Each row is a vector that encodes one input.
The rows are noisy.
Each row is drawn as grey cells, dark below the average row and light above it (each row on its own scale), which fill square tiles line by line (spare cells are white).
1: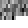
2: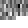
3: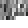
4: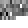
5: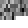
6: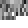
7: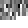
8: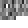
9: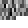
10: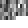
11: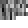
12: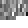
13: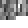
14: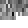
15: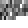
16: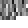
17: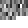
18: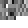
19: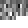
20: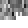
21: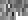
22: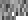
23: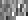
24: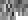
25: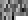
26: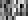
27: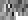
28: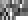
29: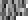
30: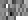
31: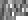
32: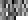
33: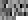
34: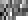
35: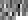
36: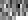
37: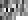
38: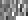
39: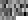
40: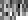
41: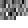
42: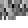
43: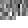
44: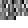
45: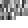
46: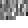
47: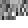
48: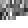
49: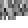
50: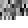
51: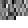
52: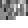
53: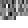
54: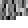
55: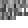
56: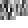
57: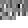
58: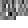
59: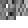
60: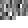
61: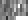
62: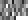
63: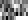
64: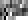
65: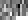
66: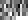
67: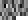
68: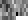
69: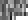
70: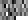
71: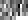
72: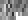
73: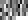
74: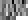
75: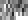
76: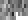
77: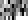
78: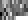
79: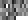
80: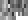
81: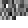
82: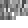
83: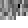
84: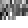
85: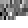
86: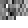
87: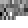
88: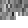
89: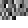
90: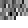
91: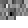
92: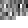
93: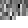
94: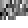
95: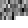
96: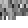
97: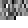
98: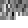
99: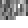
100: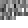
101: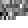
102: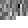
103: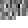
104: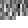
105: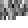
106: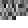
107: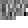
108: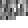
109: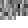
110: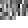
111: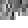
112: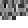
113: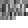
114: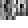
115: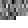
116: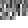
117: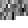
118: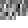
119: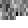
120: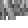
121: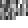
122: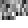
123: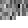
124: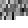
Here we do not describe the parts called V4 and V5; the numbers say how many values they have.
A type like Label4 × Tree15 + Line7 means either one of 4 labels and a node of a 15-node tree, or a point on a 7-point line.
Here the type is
Bool × Bool × Bool + (Line6 + V4) × V5.
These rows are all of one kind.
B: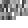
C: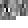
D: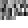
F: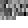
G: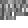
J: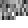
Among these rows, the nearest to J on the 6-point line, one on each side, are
B and G.
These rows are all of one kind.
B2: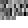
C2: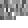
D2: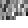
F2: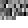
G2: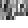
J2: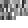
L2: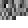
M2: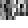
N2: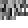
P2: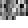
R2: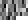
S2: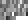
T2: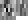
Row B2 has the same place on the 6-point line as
F2, L2, M2 and T2.
